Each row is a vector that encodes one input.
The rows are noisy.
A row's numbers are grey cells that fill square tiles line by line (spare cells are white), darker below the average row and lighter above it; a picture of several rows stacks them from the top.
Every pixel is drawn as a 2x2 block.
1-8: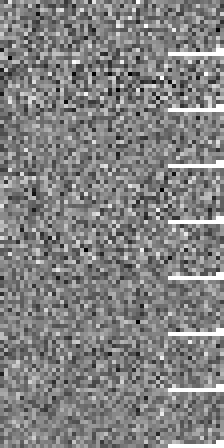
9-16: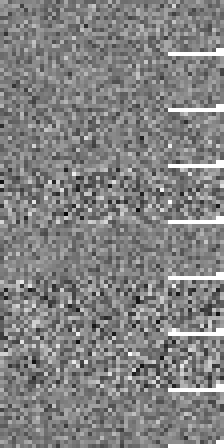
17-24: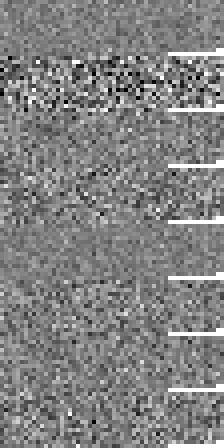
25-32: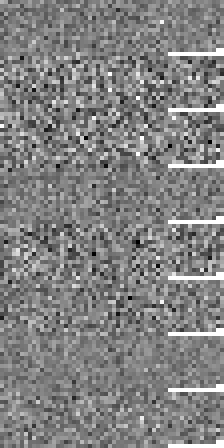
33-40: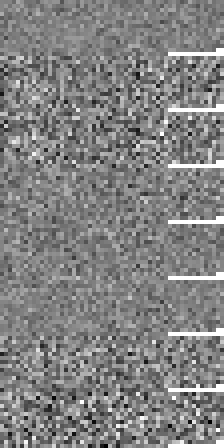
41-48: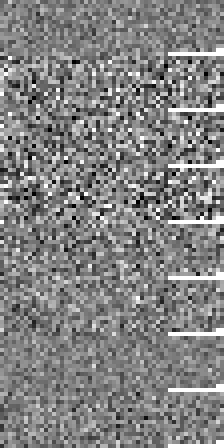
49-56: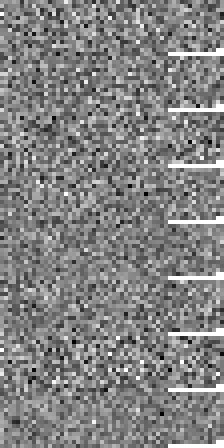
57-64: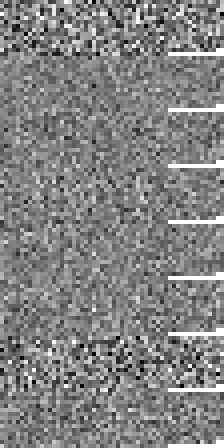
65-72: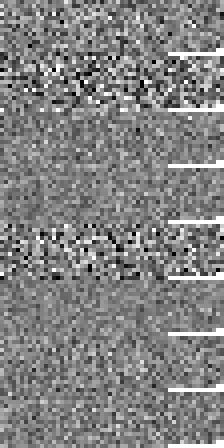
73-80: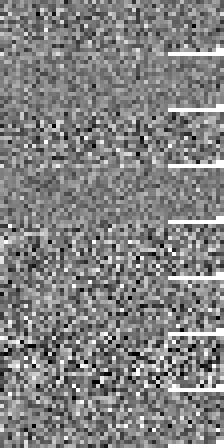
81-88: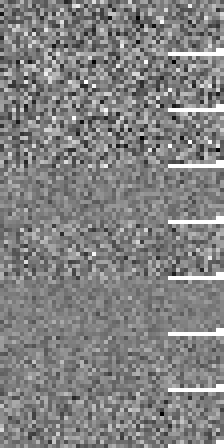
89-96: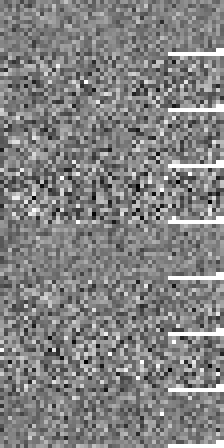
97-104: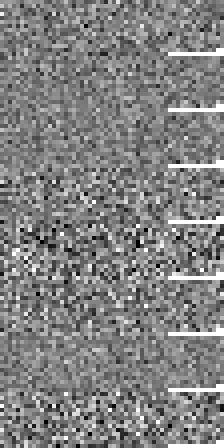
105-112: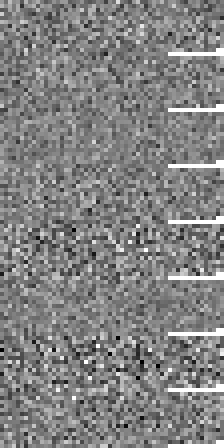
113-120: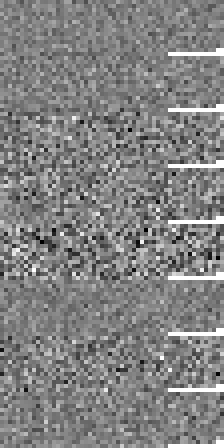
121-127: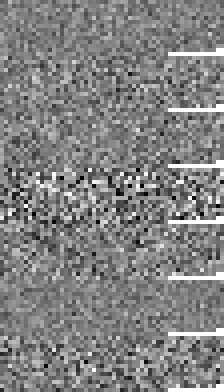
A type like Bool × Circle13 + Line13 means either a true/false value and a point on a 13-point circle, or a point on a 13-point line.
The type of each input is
(Label8 + Tree11) × Tree9.
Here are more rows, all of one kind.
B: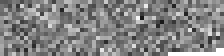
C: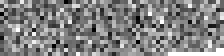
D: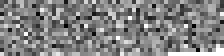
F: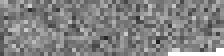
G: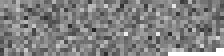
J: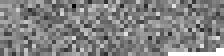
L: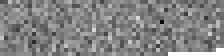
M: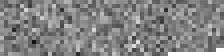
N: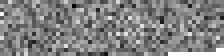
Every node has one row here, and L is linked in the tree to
D.
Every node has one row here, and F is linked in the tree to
B and G.
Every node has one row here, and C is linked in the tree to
N.
